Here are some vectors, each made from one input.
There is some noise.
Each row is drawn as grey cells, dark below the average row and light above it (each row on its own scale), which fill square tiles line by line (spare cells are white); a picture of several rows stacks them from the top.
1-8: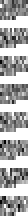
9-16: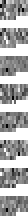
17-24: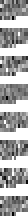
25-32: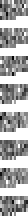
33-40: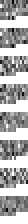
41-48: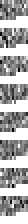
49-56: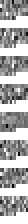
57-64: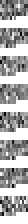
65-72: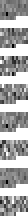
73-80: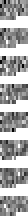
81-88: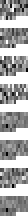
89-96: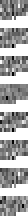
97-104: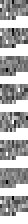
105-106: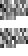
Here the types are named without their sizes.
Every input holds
two labels.
